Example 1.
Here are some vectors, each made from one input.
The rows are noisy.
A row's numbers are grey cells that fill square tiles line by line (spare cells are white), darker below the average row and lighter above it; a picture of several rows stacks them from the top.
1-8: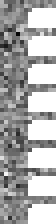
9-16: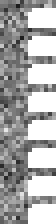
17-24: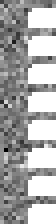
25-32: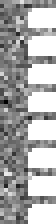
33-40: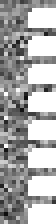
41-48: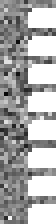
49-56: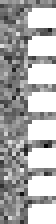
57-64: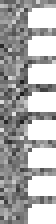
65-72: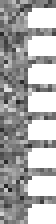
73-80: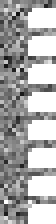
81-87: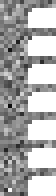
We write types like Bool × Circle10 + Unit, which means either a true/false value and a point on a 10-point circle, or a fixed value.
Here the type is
List2(Line3 × Line5).
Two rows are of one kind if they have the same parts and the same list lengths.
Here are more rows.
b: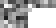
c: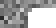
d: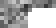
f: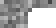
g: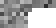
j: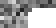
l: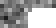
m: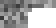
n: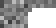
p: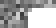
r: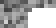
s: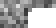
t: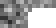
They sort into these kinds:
b
c, l, m, p, t
d, f, g, j, n, r, s

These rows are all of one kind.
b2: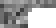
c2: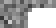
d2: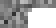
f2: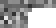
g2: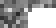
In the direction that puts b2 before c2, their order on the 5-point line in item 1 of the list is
b2, c2, g2, f2, d2.
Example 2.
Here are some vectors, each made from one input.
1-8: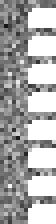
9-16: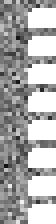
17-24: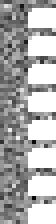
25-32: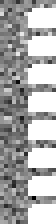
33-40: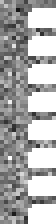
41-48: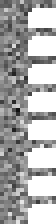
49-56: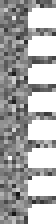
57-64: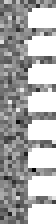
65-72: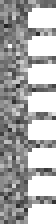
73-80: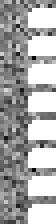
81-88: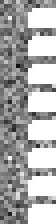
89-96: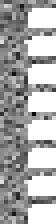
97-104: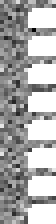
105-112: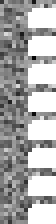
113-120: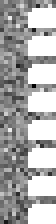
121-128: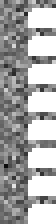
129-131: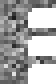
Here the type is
Circle17 + Label10.
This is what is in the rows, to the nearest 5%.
About 55% of them hold a point on a 17-point circle. The rest hold one of 10 labels.
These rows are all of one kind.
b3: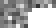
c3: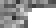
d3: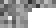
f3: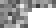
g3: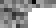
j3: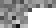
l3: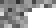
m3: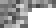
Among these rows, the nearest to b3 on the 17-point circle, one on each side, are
d3 and f3.
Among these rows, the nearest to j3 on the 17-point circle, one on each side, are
d3 and l3.
